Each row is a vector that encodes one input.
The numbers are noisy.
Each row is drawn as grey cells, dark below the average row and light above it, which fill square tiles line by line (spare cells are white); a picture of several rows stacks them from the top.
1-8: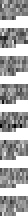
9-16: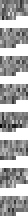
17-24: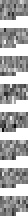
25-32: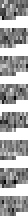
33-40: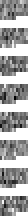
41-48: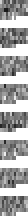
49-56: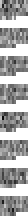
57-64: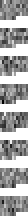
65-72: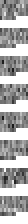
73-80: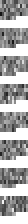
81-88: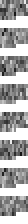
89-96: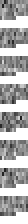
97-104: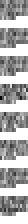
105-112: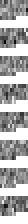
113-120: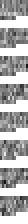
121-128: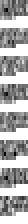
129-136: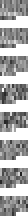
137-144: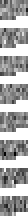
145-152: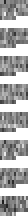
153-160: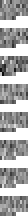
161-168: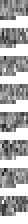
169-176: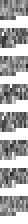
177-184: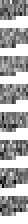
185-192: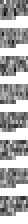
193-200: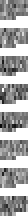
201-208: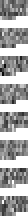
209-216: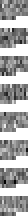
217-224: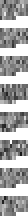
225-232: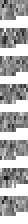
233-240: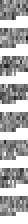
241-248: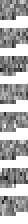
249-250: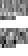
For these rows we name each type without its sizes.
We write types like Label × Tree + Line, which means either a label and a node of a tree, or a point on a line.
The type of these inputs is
Bool × Bool × Bool × Bool × (Circle + Unit).
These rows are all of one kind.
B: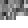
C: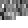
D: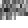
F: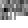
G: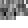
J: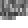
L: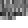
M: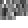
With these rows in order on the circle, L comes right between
C and M.
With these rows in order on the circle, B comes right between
G and J.
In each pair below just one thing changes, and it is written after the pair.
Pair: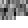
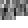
the place on the circle
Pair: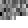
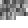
the place on the circle
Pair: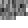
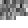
one of the four true/false values
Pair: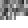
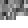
the place on the circle
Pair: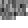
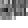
the place on the circle
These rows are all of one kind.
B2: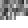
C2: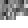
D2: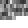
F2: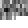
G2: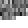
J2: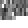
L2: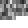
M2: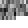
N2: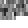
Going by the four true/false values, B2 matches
C2, D2 and L2.
